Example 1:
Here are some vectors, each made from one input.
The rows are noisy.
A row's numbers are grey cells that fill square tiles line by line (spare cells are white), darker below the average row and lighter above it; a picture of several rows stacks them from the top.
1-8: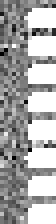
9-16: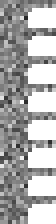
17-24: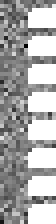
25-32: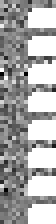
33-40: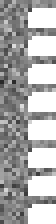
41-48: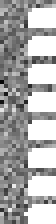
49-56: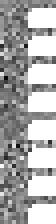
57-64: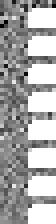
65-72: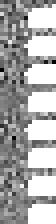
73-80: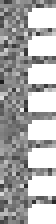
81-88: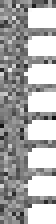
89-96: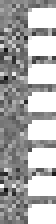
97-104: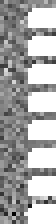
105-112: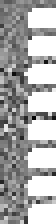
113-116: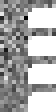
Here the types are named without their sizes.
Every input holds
a label.
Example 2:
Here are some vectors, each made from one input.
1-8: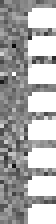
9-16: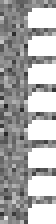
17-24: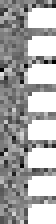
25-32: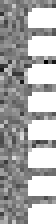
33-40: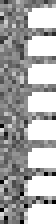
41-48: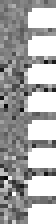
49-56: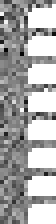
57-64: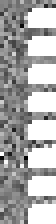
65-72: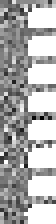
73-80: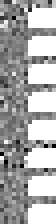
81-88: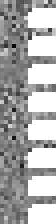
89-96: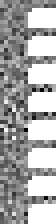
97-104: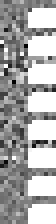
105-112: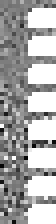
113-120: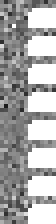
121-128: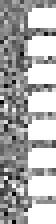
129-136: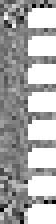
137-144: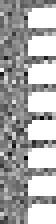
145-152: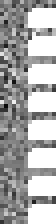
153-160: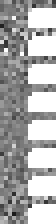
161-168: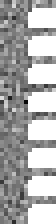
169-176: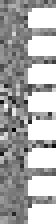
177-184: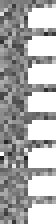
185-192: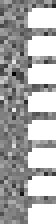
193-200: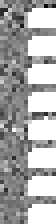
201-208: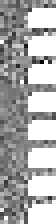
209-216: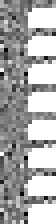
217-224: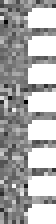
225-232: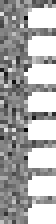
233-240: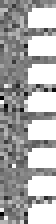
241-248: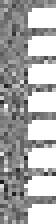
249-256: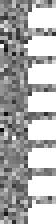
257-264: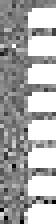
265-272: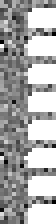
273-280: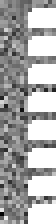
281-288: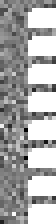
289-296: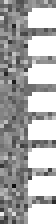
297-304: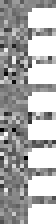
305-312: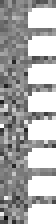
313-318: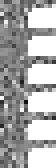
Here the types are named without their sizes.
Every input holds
either a point on a circle, or a fixed value.
